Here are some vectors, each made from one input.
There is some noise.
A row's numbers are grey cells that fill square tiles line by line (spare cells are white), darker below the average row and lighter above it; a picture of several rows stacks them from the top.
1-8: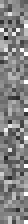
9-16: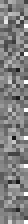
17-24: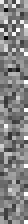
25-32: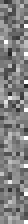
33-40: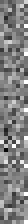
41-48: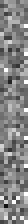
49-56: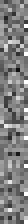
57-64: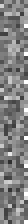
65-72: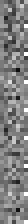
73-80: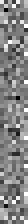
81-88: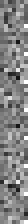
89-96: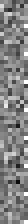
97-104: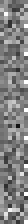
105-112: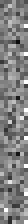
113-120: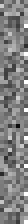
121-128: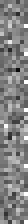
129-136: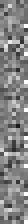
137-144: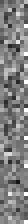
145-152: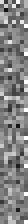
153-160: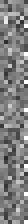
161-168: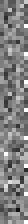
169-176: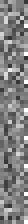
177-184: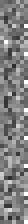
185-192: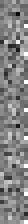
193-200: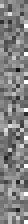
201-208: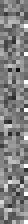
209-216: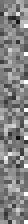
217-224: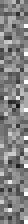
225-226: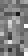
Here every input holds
either a node of a 10-node tree, or a list of up to two items, each a point on a 6-point line and a true/false value.
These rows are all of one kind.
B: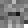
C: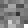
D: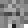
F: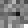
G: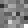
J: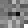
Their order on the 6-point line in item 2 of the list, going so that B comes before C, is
F, D, G, B, C, J.
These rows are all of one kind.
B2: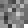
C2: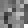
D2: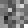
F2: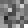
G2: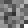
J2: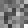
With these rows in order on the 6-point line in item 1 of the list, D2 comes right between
F2 and G2.
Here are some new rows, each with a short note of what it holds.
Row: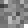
a list of two items
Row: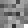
a list of two items
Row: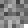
a list of two items
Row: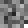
a list of one item
